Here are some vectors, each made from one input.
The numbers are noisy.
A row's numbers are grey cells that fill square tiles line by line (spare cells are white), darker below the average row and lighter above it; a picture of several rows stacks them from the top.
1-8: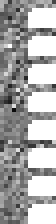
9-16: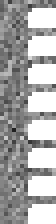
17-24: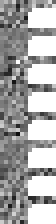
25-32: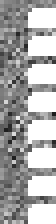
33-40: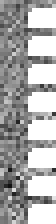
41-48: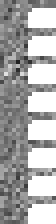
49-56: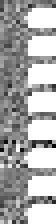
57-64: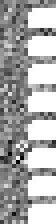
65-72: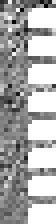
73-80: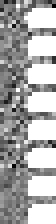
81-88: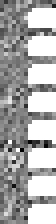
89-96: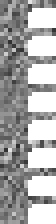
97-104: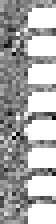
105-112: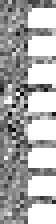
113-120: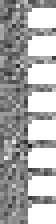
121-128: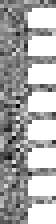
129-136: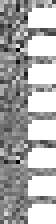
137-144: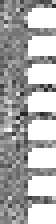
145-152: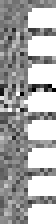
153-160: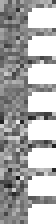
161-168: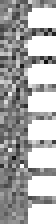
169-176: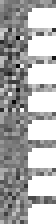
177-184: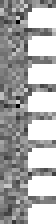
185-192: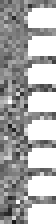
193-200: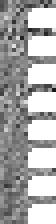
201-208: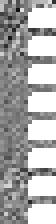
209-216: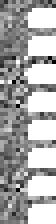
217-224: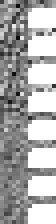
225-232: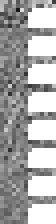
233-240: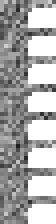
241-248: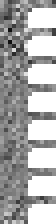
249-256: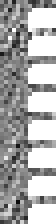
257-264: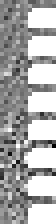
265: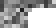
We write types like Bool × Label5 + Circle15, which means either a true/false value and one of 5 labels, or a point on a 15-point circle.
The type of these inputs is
Line11 + List2(Line3 × Line3).
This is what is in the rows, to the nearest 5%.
About 55% of them hold a point on an 11-point line. The rest are lists of up to two items, each a point on each of two 3-point lines: about 5% of all rows are empty, 15% hold one and 25% two.
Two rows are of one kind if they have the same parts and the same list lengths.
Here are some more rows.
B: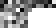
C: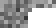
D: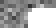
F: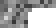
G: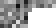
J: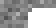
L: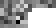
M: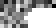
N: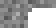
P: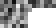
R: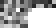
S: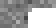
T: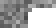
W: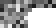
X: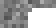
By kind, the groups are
B, F, W
C, G, J, N, P, S, T, X
D, M, R
L

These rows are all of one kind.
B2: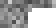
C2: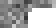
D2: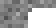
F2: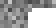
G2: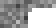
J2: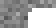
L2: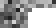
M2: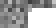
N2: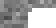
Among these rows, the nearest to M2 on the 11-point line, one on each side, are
G2 and L2.
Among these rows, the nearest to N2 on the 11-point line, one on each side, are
B2 and G2.
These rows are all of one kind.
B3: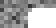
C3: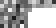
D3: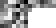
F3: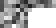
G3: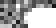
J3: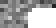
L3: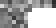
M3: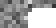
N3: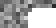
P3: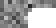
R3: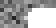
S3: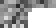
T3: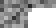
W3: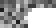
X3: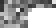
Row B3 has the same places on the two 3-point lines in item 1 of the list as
F3, R3, T3 and W3.
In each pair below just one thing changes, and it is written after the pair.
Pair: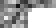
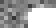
the place on one of the two 3-point lines in item 2 of the list
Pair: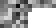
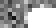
the place on one of the two 3-point lines in item 1 of the list
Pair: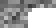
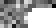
the place on one of the two 3-point lines in item 1 of the list
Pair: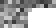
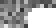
the place on one of the two 3-point lines in item 2 of the list
